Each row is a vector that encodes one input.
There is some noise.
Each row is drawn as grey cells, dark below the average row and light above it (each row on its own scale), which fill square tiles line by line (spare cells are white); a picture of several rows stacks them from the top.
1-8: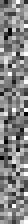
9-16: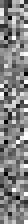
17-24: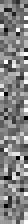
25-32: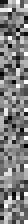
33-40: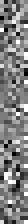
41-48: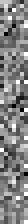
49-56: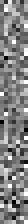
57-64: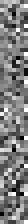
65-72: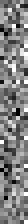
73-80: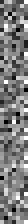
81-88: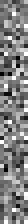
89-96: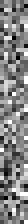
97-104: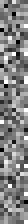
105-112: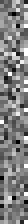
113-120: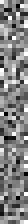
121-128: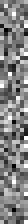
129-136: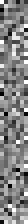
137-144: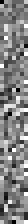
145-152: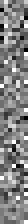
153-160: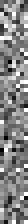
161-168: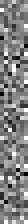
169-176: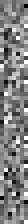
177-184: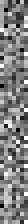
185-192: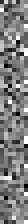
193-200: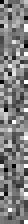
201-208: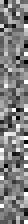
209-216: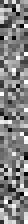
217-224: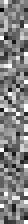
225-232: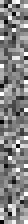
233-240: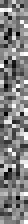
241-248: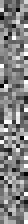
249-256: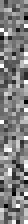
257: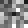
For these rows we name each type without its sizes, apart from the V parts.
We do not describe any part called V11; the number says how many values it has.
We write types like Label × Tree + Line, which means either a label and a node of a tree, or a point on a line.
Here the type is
Bool × Bool × Bool × Bool × (Tree + Unit) × V11 + Unit.
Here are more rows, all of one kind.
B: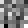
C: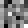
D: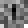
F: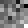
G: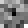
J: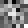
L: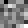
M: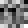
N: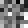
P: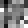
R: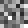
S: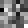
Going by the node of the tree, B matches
C and N.
